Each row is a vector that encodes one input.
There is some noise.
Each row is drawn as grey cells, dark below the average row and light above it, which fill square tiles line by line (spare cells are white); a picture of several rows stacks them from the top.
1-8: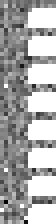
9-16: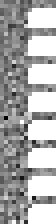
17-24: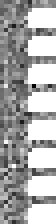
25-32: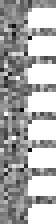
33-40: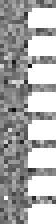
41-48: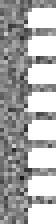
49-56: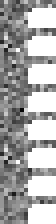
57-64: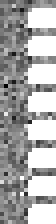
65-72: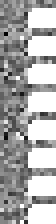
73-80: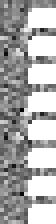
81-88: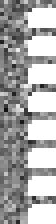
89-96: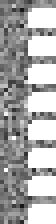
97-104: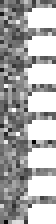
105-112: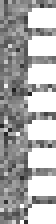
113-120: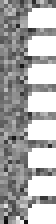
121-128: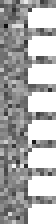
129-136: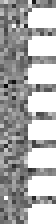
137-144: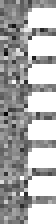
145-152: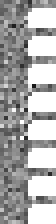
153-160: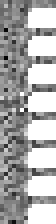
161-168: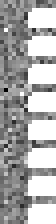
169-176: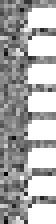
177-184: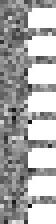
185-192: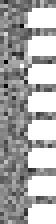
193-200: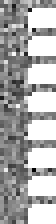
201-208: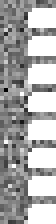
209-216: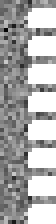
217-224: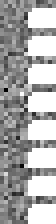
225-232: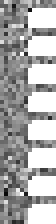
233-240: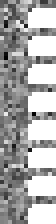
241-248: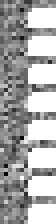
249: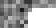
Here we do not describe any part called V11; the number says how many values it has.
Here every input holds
a true/false value, together with either a point on a 9-point line, or a value of V11.
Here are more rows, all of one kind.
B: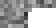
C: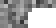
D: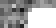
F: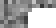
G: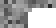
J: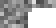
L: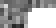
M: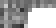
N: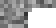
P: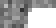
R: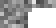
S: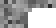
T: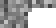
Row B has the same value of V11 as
N and P.
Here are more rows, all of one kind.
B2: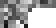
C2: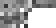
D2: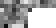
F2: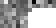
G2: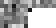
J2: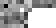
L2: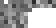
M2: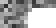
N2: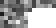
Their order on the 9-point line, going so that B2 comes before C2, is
B2, N2, D2, G2, L2, F2, C2, J2, M2.
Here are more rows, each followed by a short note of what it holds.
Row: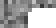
a true/false value and a value of V11
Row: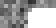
a true/false value and a value of V11
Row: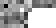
a point on a 9-point line and a true/false value
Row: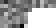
a true/false value and a value of V11
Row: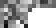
a point on a 9-point line and a true/false value
